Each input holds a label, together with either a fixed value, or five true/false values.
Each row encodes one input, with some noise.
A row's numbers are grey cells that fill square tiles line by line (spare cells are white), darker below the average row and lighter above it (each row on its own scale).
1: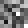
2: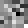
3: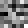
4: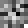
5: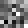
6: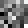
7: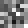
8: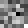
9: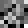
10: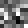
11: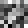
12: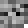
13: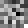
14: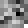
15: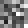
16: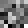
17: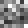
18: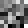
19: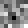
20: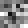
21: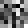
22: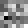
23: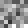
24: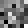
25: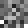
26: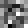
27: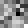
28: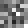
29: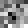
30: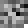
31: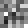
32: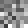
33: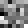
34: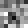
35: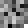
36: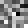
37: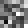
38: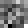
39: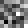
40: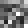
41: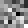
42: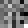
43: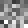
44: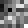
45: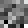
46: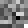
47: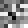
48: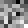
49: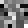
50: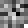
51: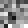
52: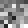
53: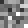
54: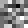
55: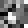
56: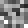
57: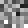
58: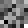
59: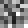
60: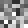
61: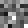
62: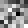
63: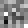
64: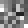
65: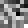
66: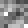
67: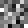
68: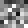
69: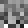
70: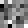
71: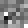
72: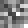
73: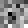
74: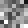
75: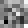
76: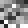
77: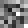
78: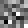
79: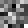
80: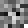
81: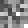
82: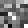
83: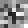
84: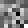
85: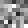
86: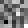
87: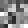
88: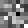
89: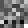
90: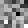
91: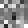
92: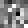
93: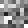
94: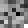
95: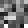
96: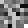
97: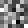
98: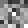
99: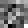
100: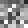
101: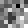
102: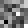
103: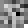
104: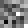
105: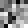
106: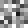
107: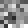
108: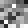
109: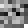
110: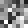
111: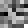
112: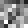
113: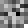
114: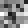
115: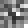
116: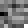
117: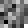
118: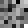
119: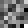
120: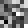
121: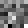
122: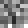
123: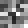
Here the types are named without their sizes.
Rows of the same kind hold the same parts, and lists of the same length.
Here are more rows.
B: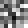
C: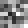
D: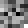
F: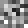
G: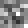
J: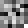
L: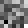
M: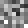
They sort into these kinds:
B, D
C, F, G, J, L, M

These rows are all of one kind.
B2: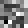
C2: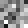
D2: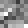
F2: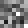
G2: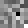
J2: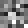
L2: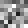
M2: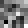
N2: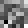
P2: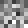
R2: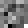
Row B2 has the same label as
G2 and N2.
